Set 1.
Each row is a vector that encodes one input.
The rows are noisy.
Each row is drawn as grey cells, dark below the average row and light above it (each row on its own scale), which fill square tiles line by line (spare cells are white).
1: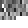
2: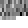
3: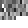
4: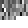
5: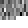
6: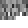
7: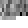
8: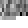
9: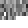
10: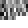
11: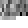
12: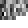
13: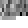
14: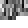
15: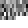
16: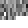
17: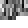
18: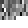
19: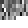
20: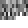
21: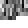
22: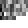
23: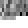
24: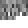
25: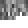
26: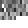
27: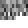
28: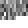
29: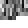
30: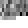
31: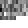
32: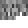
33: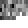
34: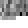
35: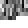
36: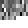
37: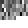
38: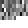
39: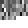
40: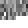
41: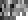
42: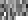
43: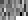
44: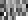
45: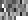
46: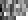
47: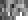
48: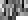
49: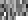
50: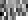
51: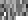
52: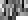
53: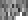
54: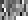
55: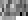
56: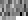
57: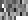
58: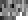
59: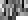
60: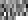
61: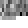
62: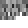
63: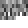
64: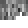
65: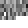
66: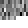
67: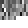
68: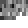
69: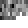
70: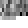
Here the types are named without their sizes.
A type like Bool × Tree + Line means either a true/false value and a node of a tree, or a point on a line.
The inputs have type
List(Line).
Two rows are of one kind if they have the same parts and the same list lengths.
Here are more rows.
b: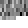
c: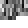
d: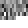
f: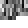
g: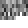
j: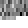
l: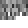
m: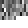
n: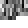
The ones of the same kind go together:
b, j, m
c, f, n
d, g, l

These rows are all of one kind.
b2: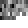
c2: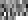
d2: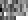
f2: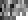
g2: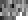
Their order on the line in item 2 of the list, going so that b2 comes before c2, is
g2, b2, f2, c2, d2.
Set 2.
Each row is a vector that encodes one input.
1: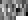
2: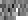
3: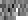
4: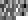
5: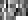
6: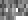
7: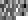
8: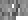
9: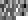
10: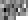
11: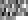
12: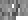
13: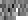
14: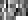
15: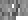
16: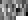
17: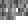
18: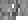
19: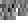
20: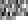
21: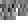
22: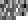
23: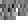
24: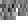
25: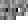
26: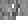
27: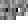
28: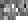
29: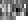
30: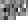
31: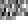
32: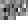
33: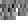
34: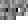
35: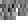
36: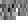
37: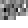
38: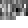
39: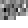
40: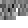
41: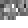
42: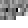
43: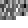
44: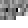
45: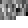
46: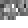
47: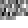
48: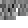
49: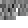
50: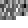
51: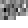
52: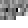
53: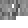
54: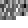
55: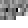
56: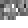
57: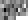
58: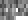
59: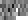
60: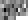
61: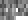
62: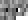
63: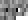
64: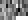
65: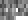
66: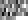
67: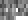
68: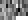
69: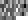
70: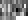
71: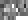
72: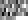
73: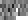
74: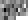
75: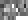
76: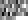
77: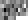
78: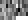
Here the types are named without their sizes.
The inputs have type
Bool × Bool × Bool + Line.
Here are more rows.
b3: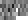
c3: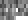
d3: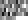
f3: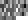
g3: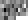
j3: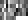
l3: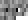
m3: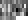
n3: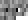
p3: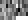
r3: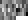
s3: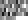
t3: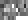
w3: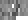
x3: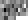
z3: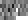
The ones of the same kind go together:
b3, c3, d3, f3, g3, l3, n3, s3, t3, w3, x3, z3
j3, m3, p3, r3

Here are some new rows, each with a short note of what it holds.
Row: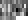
a point on a line
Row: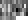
a point on a line
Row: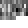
a point on a line
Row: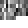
a point on a line
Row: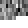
a point on a line
